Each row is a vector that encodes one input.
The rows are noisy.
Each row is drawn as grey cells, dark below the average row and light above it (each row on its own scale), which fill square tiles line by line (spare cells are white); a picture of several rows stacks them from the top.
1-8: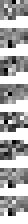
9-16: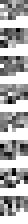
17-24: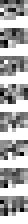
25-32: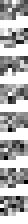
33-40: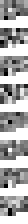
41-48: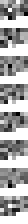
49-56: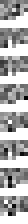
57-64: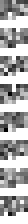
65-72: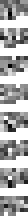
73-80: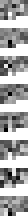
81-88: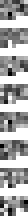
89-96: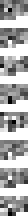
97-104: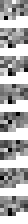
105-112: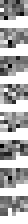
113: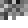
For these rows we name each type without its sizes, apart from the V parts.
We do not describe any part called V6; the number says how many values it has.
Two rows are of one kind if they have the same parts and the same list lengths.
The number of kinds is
3.
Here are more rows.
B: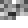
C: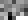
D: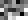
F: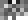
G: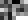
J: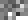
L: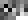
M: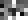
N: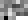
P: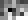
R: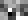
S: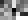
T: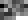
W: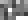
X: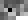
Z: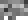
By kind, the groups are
B, D, J, M, N, P, R, S, W, Z
C, G, L, T, X
F

